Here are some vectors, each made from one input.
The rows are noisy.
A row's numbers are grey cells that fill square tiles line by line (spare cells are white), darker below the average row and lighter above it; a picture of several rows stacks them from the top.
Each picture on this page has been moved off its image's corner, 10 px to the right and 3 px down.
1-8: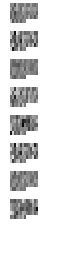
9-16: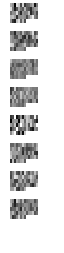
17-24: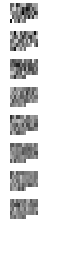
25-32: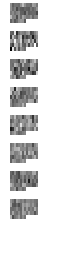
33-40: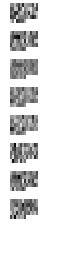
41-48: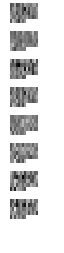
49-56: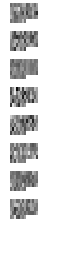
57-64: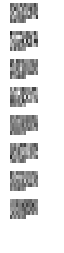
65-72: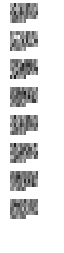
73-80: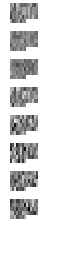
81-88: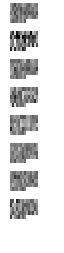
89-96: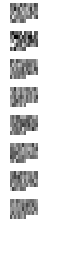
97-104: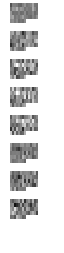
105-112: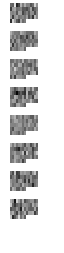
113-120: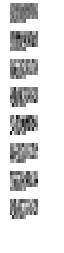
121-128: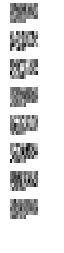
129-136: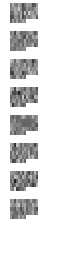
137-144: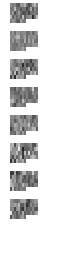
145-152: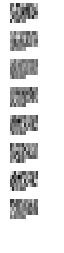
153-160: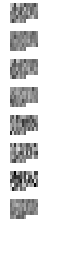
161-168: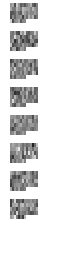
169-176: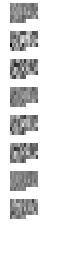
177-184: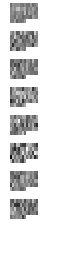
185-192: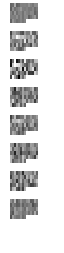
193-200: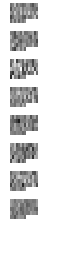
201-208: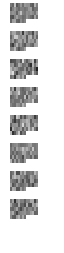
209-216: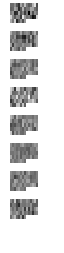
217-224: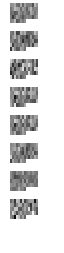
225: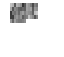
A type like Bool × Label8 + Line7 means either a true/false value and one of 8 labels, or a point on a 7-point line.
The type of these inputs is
(Bool × Bool × Bool × Bool + Label6 × Label6) × Line9 + Line7.
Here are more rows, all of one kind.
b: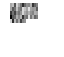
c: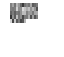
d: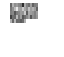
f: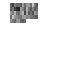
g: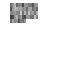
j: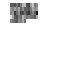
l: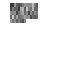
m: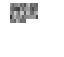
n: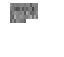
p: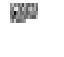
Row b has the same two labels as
f, g, j and l.
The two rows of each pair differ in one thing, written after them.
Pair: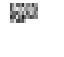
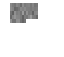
one of the two labels
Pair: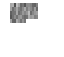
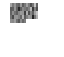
one of the two labels
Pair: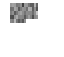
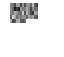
one of the two labels
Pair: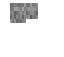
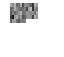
the place on the 9-point line
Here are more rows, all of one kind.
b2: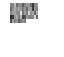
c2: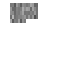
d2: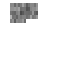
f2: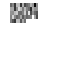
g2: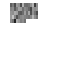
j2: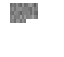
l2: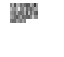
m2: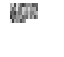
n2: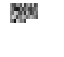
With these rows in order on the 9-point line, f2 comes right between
l2 and m2.
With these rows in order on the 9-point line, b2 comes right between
c2 and j2.
